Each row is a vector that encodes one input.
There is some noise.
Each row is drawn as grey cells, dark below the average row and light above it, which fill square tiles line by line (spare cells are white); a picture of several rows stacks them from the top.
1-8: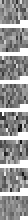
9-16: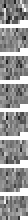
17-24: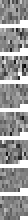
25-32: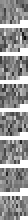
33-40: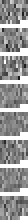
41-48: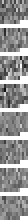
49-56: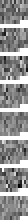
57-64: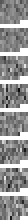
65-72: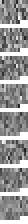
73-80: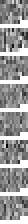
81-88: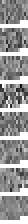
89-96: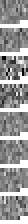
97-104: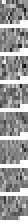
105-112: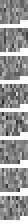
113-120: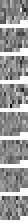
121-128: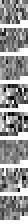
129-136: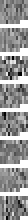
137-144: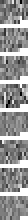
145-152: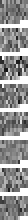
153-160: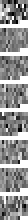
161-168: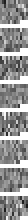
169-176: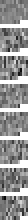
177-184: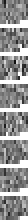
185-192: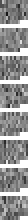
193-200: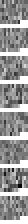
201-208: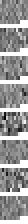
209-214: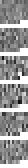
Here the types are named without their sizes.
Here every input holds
a list of points on a line.
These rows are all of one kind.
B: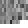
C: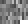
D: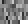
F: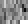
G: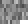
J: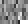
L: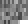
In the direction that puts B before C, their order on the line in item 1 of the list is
F, J, D, B, C, G, L.
